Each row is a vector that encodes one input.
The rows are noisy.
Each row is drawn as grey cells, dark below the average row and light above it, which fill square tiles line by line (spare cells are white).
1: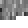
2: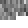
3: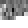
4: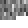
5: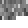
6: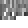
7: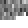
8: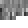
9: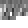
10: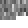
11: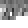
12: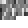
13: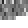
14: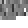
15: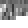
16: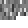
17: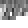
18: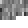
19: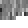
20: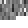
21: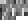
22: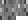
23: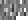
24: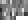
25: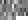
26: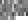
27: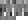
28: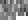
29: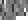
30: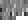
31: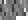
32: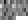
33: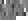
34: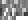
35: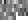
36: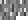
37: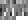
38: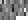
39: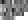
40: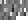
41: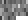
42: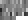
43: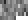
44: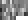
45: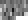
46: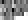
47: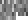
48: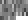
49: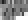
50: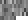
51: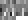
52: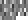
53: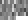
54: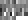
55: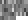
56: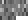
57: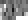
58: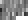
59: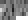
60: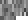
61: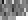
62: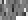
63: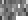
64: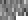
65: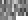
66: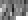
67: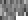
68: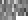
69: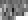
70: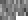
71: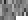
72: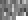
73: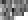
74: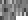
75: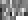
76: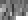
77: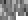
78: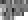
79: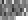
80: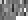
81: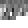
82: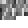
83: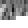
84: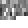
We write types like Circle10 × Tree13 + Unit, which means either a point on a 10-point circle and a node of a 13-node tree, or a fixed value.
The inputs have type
Bool × (Label6 + Line4).
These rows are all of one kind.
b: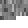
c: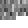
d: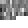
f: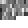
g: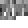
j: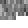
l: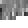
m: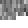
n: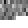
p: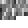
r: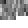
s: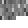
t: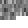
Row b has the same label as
d and t.
